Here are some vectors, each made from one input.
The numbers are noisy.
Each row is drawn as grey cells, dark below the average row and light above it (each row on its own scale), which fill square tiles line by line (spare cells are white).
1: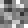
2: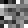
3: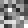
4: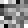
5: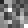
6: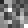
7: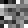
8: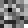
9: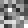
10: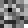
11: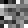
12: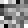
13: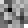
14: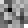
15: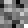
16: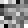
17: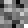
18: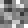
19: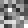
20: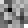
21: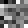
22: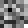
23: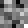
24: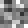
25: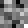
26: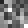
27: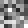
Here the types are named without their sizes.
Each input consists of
three true/false values.
